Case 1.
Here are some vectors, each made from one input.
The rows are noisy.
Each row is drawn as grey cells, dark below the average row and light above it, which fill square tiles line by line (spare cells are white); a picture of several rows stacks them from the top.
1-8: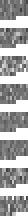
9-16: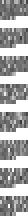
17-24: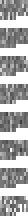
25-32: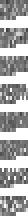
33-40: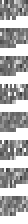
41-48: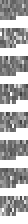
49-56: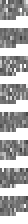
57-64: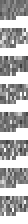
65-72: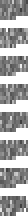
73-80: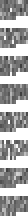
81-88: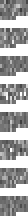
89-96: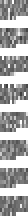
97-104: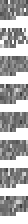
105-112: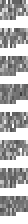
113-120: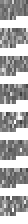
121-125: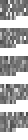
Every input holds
a node of an 8-node tree.
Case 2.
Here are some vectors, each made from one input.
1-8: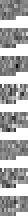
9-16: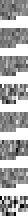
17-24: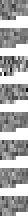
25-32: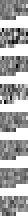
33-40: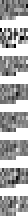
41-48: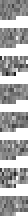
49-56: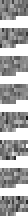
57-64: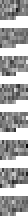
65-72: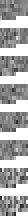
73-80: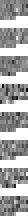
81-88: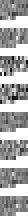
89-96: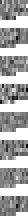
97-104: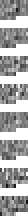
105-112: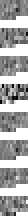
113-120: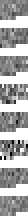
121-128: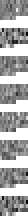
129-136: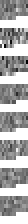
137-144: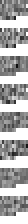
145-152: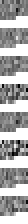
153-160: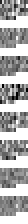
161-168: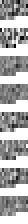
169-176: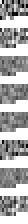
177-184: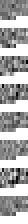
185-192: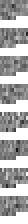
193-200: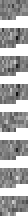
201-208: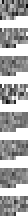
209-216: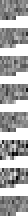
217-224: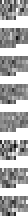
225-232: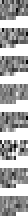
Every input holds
either a fixed value, or three true/false values.
